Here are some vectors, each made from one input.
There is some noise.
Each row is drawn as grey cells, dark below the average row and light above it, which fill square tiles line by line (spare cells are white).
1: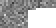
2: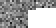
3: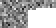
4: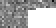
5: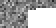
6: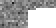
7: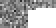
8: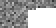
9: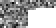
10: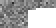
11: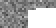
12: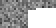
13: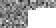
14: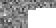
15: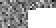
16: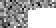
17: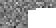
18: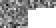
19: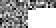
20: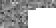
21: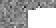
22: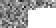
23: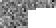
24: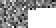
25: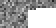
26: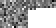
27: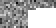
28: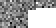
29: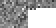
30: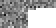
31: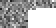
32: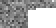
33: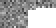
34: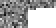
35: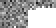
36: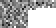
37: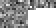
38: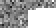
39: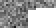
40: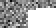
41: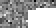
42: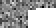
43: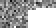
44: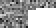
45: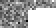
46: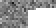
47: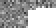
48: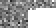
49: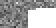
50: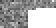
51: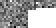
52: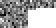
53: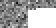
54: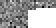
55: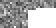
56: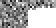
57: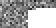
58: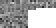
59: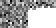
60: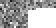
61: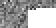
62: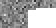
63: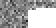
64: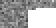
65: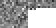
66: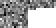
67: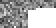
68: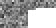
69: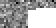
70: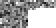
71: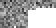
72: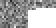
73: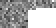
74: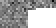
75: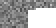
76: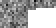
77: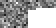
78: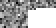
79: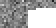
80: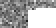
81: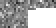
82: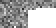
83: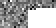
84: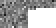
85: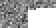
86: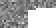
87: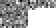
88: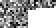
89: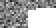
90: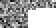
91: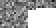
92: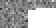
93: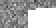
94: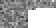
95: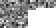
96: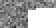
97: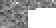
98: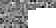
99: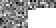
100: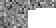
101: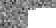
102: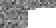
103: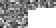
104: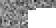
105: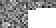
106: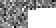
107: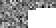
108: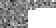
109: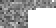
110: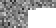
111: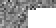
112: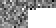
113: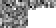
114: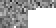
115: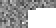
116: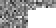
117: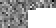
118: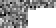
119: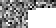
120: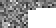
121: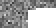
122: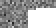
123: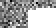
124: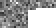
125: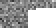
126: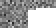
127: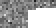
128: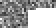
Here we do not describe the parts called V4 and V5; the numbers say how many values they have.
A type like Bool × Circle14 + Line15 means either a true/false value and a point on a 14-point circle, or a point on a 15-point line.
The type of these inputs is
Line3 × Line3 + (Line6 + V5) × V4.
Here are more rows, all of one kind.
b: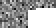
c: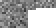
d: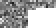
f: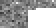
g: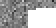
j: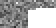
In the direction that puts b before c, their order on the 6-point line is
f, j, b, c, d, g.
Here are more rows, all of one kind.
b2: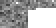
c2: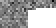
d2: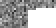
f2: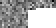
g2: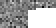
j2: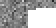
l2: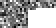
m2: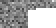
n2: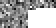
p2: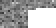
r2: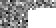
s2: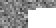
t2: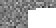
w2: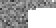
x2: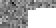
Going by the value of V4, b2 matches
f2, l2, n2 and p2.
